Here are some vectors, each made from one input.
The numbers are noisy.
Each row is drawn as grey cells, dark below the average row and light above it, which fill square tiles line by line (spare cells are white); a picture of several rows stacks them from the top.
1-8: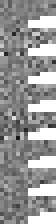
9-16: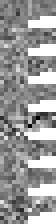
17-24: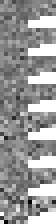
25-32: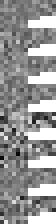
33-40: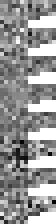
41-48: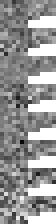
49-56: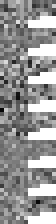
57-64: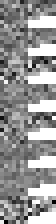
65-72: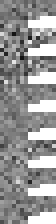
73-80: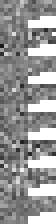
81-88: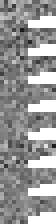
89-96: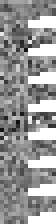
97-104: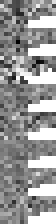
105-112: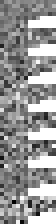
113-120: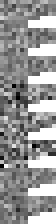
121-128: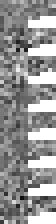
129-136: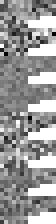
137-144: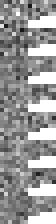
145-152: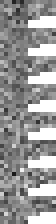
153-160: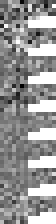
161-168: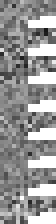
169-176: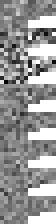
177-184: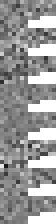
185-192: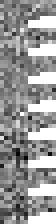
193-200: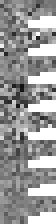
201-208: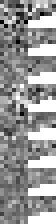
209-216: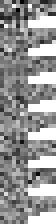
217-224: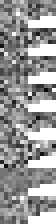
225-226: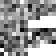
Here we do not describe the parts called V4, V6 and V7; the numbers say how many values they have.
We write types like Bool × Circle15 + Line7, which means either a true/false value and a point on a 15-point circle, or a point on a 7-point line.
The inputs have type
(Bool × V4 + Line9) × Line9 + V6 × V7.
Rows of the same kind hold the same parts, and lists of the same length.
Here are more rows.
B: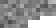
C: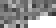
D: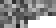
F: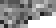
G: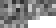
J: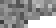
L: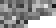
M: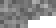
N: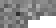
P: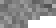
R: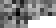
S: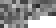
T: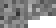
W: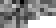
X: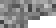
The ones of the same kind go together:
B, C, D, J
F, G, N, P, R, T
L, M, S, W, X

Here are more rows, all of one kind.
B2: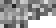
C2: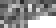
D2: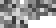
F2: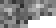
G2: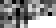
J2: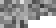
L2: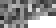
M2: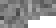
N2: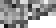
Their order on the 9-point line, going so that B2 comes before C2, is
G2, D2, L2, F2, J2, M2, N2, B2, C2.
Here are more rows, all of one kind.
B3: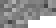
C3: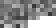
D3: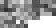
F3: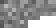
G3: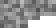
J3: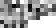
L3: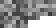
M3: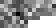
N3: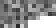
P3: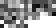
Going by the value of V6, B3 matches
F3, G3 and M3.
